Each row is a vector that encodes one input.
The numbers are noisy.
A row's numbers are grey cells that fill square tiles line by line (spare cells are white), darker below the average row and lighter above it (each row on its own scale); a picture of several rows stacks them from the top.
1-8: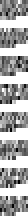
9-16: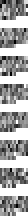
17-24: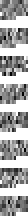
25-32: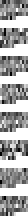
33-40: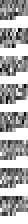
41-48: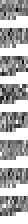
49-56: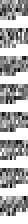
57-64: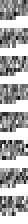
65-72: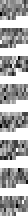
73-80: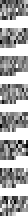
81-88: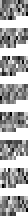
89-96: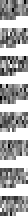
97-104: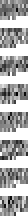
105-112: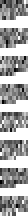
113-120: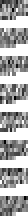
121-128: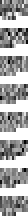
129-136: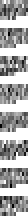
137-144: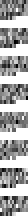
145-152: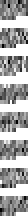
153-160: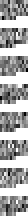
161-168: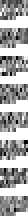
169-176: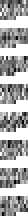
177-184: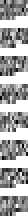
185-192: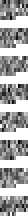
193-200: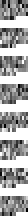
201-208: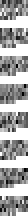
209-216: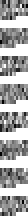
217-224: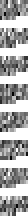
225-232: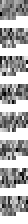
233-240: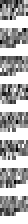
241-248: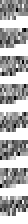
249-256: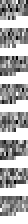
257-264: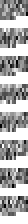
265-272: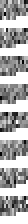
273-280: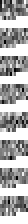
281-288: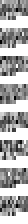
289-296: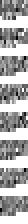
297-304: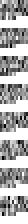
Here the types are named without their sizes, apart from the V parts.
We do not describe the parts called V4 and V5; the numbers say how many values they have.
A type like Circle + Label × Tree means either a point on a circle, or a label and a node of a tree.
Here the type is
(Label × V5 + V4) × Tree.
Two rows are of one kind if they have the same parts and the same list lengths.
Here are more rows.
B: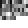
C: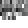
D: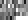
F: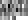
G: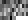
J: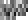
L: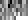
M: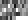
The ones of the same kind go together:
B, C, F, G, L
D, J, M

